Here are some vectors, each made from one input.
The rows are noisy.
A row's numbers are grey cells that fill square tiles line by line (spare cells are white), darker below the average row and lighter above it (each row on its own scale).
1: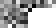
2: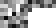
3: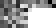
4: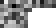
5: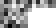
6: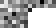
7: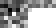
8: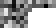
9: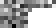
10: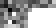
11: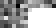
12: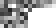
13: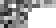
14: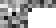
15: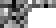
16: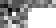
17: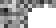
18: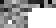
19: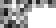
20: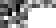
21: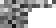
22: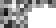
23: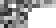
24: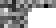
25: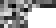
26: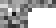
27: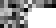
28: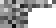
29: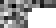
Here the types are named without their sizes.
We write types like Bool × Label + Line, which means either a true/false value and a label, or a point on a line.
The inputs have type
Bool × Bool × Bool.
